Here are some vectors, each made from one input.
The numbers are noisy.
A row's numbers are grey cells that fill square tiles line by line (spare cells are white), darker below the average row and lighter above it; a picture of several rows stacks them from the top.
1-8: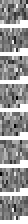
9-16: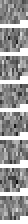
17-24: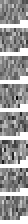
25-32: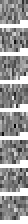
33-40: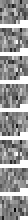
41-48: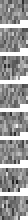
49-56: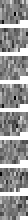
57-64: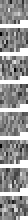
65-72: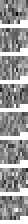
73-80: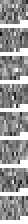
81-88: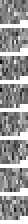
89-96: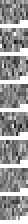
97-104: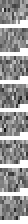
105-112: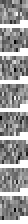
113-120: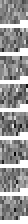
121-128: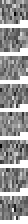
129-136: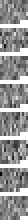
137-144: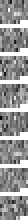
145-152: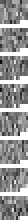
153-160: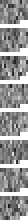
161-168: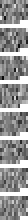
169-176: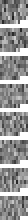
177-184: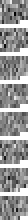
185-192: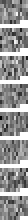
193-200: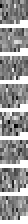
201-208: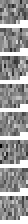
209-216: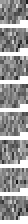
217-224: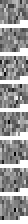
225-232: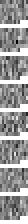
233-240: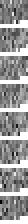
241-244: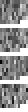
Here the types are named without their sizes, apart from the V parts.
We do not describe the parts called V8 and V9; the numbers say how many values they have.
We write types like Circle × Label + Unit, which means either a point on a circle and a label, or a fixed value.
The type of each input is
Circle + Label × V9 + V8.
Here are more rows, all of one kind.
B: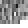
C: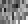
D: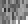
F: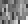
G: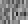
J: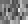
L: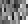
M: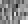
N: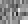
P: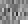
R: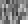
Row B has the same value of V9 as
G, M, N and P.
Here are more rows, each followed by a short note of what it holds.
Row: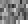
a point on a circle
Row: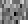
a value of V8
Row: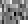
a value of V8
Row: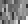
a label and a value of V9
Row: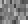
a point on a circle
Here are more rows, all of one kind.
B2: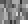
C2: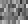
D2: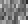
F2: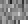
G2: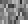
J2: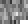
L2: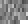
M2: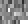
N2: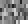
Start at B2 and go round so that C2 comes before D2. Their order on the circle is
B2, G2, N2, C2, D2, L2, M2, F2, J2.
